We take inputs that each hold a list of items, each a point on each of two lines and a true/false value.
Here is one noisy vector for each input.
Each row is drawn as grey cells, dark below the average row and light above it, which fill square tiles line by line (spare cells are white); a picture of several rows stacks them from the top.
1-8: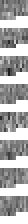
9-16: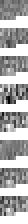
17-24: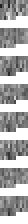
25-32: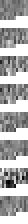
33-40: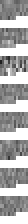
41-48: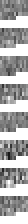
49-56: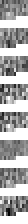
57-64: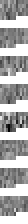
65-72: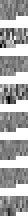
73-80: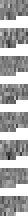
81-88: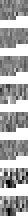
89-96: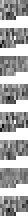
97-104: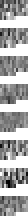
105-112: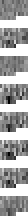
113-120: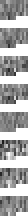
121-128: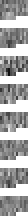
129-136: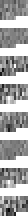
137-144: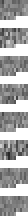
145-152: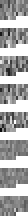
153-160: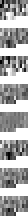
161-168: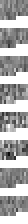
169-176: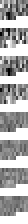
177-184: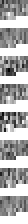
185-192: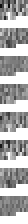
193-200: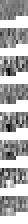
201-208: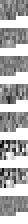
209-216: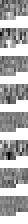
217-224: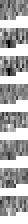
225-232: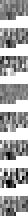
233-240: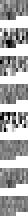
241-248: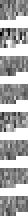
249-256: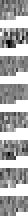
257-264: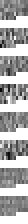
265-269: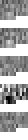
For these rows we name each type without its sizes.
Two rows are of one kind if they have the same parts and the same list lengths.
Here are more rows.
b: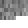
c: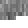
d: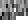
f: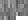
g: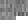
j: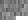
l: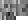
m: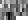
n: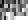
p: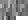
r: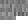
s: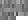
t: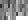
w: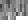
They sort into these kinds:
b, c, f, g, j, m, n, p, r
d
l, s, t, w

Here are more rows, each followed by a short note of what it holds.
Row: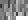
a list of one item
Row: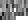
the empty list
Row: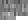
a list of two items
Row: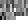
the empty list
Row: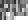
a list of two items
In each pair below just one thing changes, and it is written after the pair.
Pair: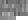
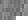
the true/false value in item 1 of the list
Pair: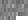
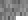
the true/false value in item 1 of the list
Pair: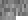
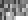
the true/false value in item 1 of the list
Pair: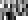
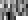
the true/false value in item 2 of the list
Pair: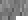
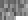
the place on one of the two lines in item 1 of the list
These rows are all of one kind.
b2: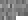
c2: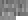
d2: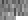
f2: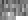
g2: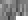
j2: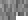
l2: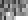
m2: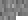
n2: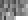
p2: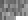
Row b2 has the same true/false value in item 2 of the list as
c2, n2 and p2.
